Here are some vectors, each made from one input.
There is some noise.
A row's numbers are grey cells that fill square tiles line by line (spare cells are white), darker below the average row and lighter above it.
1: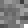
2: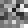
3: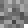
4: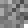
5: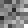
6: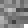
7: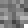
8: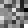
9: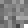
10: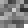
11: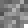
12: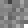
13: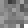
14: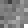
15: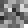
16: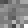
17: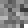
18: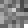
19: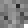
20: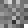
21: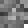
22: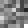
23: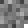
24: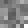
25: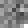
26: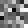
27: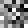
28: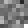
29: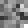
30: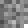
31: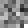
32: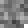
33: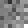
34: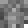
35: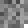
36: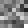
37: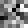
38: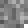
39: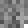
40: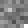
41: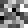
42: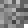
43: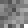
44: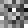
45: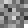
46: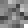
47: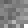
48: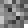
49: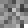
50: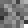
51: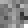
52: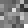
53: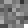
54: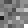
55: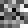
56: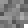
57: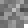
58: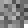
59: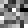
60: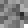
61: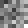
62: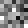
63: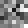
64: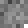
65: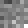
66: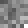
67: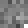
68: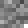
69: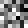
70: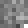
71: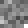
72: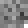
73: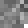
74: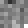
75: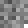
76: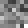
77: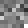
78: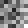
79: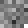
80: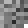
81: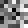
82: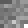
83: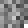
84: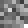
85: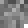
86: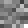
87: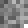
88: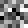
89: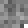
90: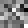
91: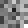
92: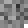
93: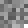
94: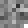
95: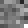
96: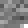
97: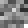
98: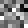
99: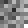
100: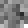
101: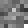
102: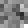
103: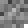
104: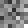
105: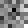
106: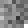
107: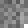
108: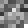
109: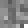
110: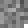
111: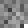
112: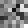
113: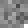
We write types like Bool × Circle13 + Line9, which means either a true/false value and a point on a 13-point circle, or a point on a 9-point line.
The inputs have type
Bool × Circle8 + Circle10 + Unit.
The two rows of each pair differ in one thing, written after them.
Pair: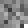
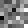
the place on the 8-point circle
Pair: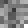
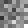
the place on the 8-point circle
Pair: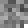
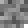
the true/false value
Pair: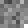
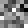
the place on the 8-point circle
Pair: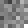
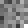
the true/false value
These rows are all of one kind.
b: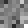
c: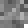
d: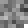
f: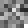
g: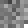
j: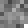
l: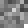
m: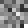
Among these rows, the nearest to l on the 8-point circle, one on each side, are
b and j.
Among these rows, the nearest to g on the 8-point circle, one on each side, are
c and d.
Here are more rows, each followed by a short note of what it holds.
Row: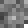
a fixed value
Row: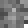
a fixed value
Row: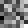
a fixed value
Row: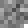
a point on a 10-point circle
